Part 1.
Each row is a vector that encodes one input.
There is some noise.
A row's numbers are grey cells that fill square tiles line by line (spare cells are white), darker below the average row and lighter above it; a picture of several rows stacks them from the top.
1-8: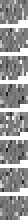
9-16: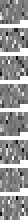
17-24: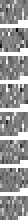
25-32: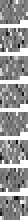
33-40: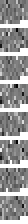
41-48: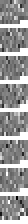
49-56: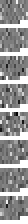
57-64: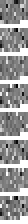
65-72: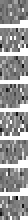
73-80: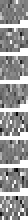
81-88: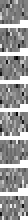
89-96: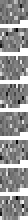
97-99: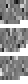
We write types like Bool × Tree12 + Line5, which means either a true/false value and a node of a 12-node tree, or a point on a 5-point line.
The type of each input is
Bool × Label10.
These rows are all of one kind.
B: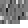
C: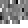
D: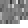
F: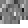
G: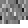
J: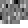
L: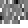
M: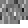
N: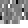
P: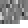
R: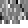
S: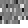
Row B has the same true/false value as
D and P.
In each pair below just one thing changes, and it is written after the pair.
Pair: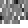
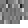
the true/false value
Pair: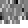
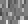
the true/false value
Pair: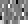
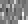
the true/false value
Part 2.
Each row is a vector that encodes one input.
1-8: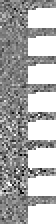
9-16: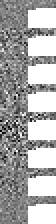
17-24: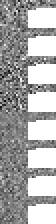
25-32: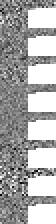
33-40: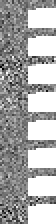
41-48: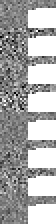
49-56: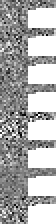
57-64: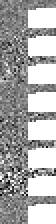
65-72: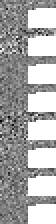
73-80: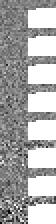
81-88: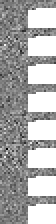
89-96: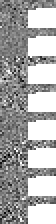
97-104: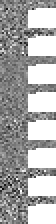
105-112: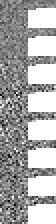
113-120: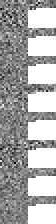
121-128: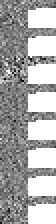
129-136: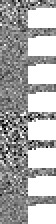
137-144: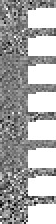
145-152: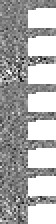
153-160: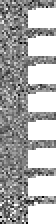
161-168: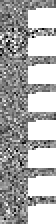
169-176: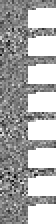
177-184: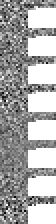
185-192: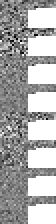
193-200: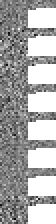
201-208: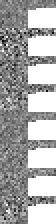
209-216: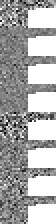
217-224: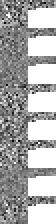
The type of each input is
Bool × Bool × Bool × Bool + Line5.
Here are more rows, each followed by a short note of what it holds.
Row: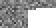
four true/false values
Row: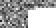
a point on a 5-point line
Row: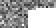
a point on a 5-point line
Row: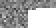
four true/false values
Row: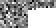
a point on a 5-point line
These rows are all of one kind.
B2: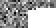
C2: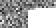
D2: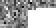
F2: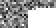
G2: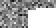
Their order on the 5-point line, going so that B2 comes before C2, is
D2, B2, G2, F2, C2.
